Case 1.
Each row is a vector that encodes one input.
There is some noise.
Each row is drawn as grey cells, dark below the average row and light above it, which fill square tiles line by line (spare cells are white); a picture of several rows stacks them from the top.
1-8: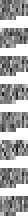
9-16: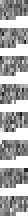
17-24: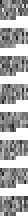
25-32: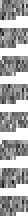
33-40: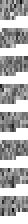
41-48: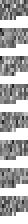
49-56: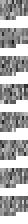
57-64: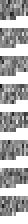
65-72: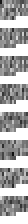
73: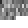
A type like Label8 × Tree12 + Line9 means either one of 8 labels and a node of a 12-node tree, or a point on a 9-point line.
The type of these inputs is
Circle10.
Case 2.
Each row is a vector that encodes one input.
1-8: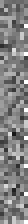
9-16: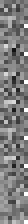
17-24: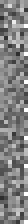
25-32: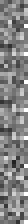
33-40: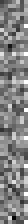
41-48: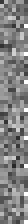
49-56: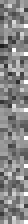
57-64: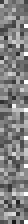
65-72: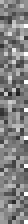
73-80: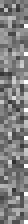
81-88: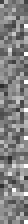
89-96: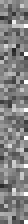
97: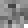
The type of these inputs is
Line11.
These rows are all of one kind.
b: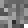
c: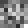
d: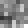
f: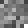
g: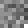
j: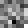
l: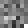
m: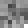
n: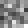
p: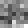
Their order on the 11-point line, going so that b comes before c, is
n, d, p, m, g, f, l, b, j, c.
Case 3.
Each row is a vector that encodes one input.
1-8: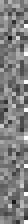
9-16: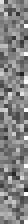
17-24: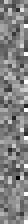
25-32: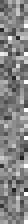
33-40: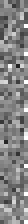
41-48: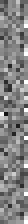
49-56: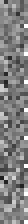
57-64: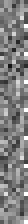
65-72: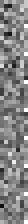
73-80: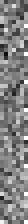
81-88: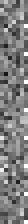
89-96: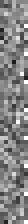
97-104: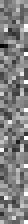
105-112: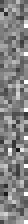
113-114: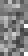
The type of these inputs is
Line14.
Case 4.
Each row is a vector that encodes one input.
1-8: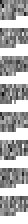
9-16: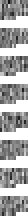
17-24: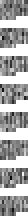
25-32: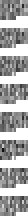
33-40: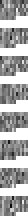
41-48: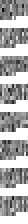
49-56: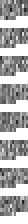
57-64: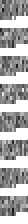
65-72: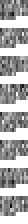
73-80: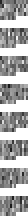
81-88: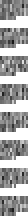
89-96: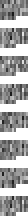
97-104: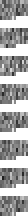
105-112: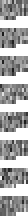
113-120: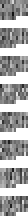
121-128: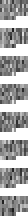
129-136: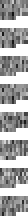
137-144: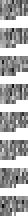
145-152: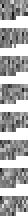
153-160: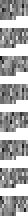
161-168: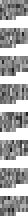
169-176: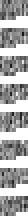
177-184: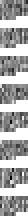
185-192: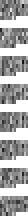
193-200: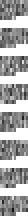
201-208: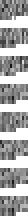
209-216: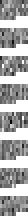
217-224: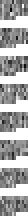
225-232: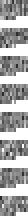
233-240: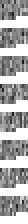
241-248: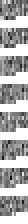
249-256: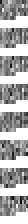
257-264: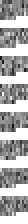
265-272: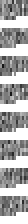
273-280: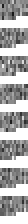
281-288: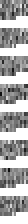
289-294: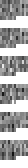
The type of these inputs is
Circle20.
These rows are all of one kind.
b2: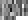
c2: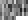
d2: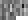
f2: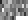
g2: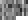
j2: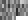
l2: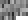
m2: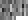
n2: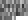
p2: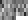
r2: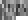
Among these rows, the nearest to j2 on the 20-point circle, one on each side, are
m2 and n2.
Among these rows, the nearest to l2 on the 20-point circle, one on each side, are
d2 and p2.
